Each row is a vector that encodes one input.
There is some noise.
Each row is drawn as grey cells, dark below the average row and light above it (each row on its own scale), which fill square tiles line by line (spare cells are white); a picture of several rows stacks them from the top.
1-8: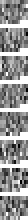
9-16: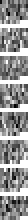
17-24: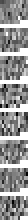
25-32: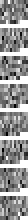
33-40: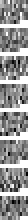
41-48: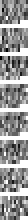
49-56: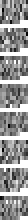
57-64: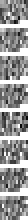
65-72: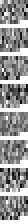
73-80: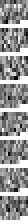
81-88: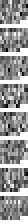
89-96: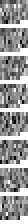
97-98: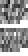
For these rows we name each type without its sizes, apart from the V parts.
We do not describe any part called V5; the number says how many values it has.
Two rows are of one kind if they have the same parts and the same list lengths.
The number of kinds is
2.
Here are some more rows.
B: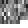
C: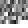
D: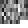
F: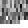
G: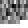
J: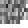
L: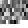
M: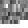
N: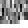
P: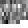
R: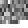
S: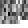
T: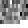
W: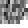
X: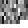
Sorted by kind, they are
B, C, D, F, L, M, N, P, R, S, T, X
G, J, W

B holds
a point on a line and a value of V5.
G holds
a point on each of two lines.
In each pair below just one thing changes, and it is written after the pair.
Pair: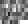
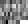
the place on the line
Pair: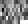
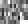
the place on the line
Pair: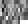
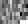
the value of V5
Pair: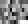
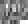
the place on the line
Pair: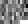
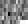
the value of V5
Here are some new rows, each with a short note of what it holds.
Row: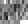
a point on each of two lines
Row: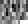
a point on each of two lines
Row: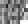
a point on each of two lines
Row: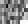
a point on each of two lines
